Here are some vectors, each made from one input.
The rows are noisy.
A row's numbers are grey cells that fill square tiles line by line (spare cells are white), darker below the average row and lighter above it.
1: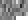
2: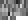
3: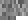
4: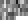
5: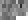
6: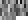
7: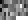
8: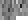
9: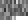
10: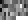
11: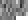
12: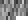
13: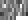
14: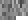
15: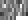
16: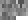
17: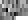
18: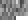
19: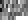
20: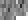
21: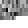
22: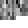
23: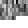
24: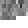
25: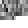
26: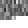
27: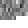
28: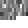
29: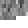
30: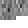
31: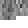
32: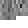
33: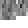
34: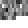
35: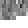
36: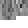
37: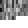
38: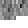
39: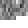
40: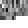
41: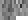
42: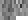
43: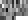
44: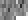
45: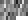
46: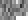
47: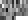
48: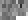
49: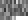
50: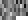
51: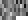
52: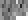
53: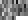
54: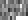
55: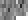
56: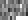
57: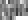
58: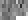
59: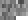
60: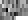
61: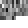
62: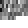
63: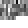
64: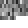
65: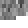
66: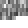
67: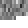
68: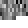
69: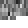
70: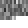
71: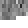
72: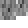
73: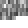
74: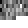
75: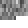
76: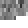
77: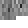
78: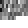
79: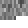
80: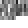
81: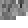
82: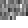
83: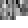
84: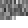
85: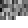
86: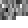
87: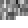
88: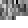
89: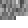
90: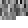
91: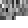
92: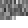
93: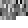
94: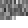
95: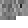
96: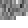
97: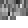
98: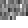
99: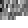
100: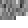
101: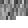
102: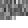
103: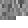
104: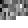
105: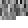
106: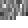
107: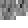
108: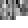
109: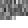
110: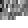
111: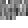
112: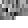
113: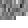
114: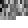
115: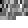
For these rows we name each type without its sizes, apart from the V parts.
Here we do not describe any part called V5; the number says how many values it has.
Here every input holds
either three true/false values and a value of V5, or a list of points on a line.
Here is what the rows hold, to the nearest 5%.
About 55% of them hold three true/false values and a value of V5. The rest are lists of points on a line.
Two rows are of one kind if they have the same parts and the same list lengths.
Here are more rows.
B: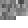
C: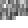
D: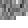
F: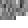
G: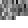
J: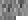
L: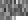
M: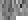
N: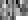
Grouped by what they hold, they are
B
C, G, N
D, F
J, M
L

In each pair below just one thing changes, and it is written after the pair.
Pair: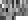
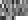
one of the three true/false values
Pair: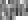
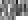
the value of V5
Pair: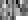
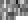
one of the three true/false values
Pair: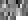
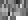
one of the three true/false values
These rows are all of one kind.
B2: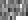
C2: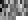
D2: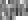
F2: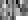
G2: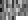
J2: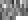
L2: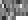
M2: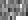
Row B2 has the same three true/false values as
L2 and M2.
